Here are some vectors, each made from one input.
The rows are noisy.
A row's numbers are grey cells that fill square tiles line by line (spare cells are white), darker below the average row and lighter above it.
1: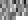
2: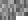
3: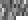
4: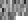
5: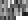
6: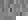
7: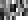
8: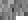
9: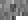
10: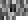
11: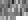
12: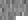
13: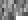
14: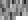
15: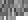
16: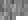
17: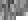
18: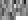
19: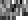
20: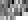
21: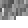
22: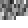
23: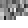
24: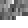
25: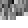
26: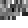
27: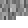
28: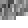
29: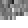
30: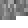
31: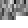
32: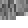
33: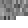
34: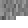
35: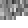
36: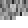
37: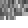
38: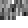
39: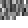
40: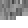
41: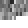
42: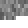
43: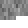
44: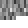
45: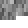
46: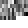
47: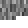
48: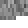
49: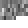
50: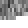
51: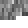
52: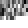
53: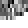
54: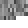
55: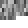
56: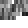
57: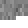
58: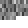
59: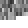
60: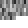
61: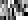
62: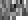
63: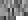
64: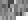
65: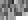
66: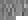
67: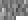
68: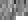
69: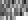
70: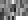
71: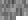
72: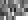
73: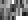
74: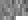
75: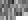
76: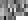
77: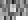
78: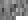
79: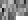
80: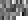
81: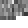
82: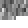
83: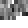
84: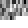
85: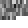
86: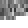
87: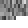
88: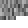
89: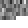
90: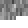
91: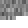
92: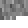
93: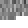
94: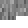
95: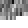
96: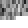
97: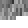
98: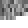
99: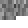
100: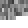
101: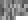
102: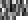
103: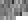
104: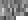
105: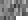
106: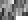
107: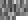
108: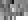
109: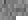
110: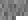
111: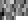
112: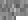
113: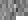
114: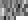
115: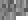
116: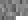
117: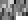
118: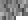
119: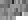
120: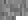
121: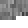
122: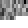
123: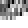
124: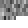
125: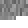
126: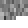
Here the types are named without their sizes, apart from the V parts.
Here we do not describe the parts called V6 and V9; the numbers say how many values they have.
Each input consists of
a value of V9, together with either a label, or a point on a line and a value of V6.
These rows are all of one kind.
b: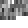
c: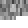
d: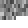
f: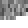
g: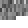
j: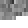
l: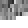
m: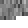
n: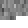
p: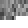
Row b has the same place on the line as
c, d, j and n.
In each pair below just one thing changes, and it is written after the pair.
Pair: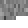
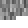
the value of V6
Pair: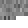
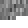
the place on the line
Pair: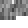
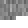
the value of V9
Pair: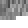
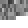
the value of V9
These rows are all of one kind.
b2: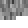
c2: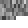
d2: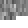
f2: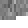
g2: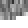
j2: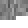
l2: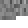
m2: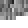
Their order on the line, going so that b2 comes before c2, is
l2, g2, m2, d2, j2, f2, b2, c2.
